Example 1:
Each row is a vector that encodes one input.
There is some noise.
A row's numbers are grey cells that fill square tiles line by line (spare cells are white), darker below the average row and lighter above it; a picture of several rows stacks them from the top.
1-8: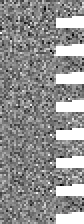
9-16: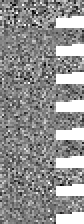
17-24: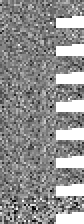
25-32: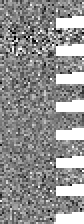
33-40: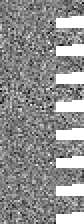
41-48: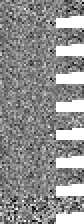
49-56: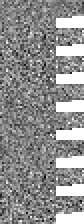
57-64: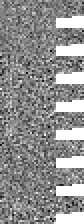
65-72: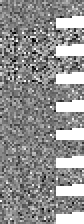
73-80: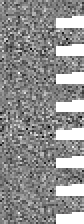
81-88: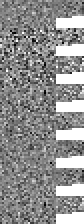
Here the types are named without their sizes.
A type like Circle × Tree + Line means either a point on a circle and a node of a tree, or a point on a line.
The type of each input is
Bool × Bool × Bool + Unit.
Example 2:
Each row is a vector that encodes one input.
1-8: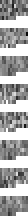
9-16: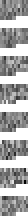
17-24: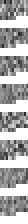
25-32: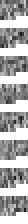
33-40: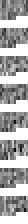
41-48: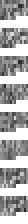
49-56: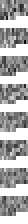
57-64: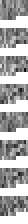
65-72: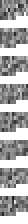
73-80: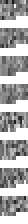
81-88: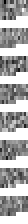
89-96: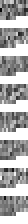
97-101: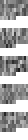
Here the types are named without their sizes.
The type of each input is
Line.
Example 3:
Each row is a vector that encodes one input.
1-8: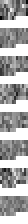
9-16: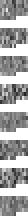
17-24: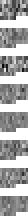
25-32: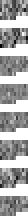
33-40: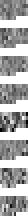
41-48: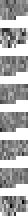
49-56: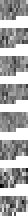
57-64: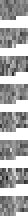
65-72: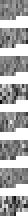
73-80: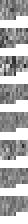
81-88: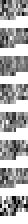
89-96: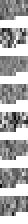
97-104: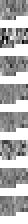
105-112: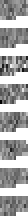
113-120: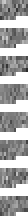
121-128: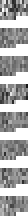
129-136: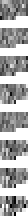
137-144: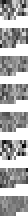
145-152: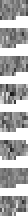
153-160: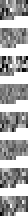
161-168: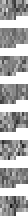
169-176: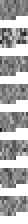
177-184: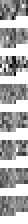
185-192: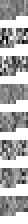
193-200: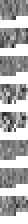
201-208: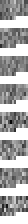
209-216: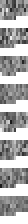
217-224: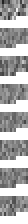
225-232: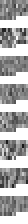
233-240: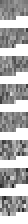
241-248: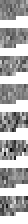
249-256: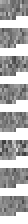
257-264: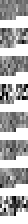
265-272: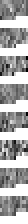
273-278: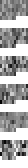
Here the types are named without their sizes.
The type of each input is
Label.
